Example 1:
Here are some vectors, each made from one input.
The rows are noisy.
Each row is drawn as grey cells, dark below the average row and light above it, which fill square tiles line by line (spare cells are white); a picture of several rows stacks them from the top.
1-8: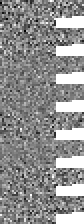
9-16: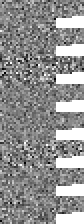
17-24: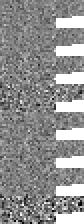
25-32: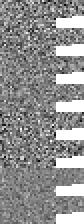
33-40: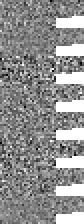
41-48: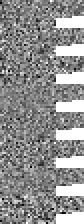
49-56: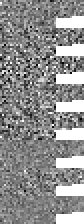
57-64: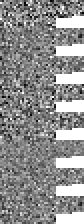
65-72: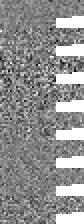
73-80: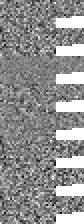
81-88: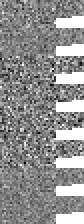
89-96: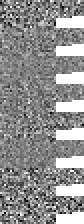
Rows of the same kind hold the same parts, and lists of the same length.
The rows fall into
2 kinds.
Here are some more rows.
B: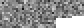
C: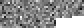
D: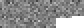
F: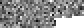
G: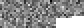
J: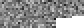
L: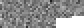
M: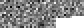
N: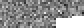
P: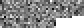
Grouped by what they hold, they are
B, D, G, J, L, M, N
C, F, P

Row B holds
a node of a 13-node tree.
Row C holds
a point on a 6-point circle.
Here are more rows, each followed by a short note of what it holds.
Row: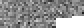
a node of a 13-node tree
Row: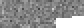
a node of a 13-node tree
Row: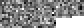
a point on a 6-point circle
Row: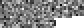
a point on a 6-point circle
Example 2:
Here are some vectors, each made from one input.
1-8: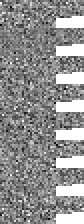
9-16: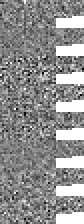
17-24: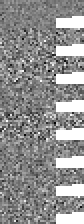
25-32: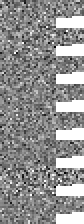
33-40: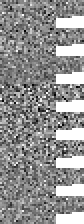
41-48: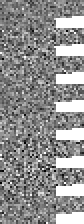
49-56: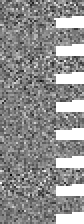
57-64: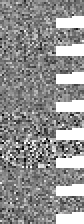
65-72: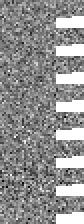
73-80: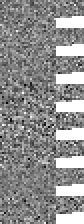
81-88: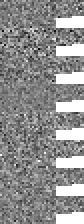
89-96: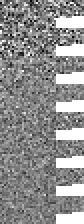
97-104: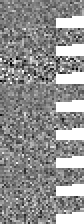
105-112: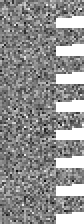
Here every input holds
either a point on each of two 4-point lines, or a node of a 9-node tree.
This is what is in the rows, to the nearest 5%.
About 35% of them hold a point on each of two 4-point lines. The rest hold a node of a 9-node tree.
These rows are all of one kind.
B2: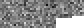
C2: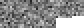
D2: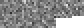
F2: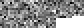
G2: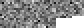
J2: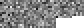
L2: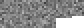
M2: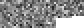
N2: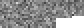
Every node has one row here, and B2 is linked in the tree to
G2.
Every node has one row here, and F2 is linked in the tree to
J2 and M2.
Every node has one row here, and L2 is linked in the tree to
D2 and J2.
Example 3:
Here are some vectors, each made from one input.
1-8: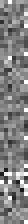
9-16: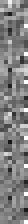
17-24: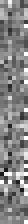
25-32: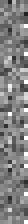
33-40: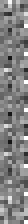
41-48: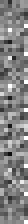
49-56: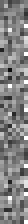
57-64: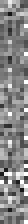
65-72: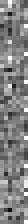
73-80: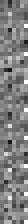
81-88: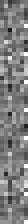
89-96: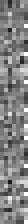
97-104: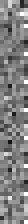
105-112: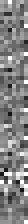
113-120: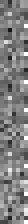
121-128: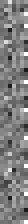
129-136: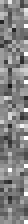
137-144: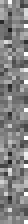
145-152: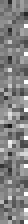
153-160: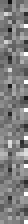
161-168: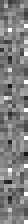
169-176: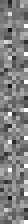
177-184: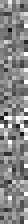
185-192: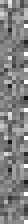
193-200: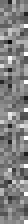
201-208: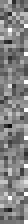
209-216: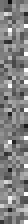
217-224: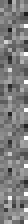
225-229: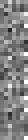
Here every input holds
a list of up to two points on a 19-point line.
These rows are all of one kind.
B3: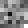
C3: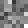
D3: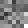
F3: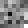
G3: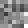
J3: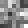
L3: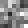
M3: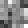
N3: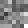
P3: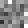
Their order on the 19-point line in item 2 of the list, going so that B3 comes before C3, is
F3, B3, D3, G3, N3, L3, J3, C3, P3, M3.
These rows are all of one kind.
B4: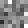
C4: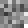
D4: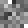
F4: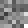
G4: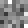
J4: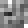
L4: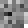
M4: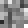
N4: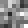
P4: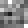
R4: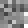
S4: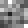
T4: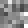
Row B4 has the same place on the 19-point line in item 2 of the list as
D4, P4 and S4.
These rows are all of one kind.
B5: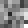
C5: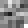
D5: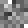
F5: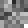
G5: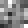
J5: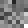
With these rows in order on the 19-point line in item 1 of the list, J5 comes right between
C5 and F5.
